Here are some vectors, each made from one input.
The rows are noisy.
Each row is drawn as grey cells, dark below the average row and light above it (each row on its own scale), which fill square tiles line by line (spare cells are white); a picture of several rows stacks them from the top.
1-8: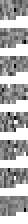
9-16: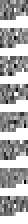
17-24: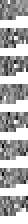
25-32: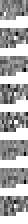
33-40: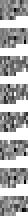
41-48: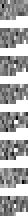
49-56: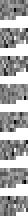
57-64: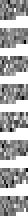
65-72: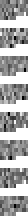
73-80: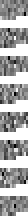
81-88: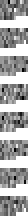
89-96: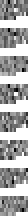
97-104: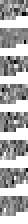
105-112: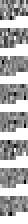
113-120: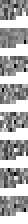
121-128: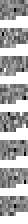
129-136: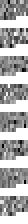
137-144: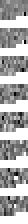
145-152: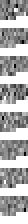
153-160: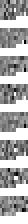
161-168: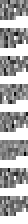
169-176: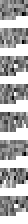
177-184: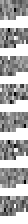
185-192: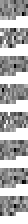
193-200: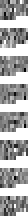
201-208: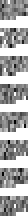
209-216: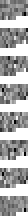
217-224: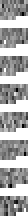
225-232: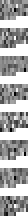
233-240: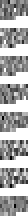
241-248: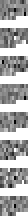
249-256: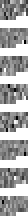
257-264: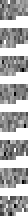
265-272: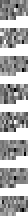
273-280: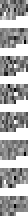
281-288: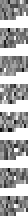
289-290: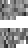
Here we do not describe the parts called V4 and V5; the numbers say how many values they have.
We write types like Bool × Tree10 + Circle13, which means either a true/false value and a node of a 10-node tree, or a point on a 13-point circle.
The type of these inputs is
(Bool × Bool × Bool + V5) × V4 + Circle8 × Label11.
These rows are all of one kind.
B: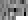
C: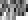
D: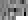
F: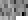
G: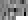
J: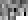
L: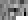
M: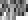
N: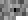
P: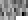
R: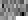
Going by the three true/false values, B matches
D and G.
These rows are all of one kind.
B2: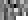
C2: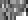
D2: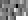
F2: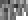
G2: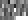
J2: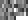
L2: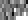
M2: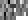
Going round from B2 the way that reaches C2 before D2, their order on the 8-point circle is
B2, F2, G2, M2, C2, L2, D2, J2.
